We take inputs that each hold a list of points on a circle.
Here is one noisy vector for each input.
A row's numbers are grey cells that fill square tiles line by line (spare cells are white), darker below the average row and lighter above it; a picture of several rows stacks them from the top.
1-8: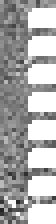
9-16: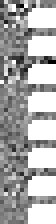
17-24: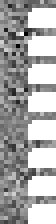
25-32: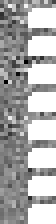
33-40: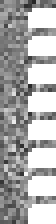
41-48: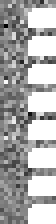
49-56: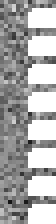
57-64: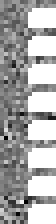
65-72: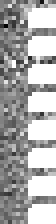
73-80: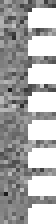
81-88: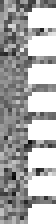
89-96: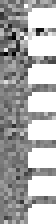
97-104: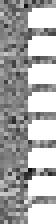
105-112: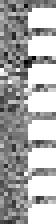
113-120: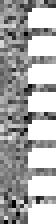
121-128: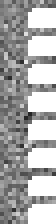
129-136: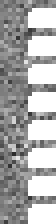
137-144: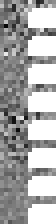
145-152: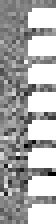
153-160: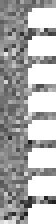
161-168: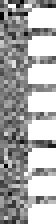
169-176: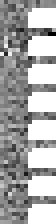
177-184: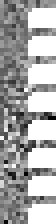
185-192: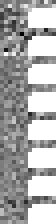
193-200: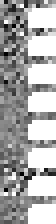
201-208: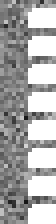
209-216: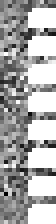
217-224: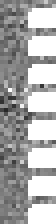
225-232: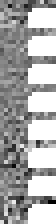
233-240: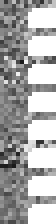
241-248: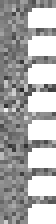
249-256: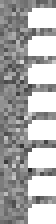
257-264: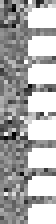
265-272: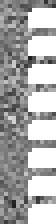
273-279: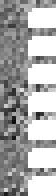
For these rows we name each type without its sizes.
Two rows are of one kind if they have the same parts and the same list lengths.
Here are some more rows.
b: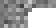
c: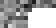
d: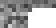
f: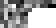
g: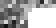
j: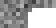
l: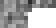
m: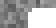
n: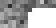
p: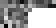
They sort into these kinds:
b, d, m, n
c, g, j, l
f, p

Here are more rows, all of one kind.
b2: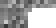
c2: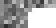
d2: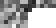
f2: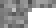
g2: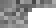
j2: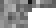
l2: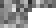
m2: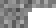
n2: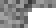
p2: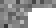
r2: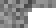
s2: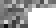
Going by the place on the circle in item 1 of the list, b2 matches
j2 and s2.
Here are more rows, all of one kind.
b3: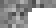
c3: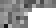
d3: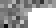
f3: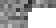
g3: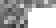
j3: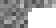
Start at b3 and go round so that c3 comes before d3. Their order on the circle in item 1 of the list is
b3, j3, g3, f3, c3, d3.
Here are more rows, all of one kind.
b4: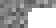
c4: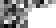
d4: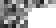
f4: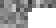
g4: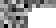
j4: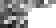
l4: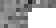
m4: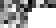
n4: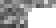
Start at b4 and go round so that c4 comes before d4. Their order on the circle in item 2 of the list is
b4, j4, m4, c4, f4, g4, l4, n4, d4.
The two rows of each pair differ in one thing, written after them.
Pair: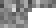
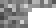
the place on the circle in item 2 of the list
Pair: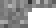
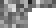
the place on the circle in item 2 of the list
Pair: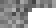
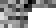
the place on the circle in item 1 of the list
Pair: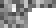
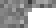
the place on the circle in item 2 of the list
